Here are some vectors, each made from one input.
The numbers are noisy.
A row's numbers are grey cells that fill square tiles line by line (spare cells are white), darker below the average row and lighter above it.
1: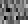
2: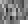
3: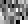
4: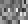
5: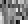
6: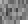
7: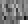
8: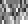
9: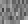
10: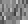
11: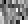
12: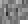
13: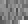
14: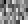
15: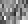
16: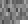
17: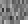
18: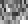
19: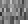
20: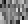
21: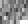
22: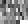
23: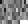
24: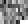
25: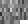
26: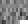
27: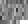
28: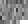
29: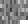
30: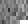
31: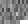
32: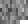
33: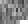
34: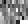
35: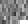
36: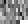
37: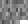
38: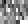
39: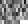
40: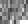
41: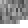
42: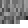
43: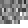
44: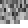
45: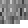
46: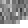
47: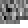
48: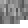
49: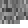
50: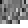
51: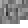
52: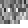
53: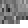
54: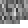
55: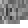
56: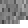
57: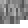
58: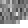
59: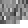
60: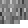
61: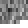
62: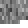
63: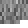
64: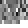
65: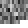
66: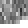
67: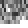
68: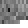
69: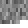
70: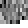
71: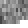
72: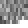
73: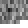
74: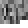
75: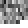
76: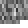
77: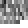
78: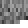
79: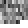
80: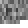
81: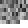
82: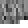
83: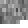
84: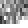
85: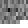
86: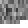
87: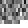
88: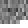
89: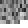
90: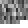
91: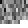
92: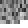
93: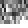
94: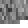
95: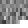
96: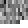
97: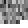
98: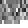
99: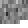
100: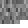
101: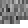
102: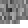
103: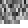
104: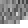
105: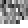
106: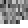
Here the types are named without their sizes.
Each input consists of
either a label, or a point on a line, or four true/false values.
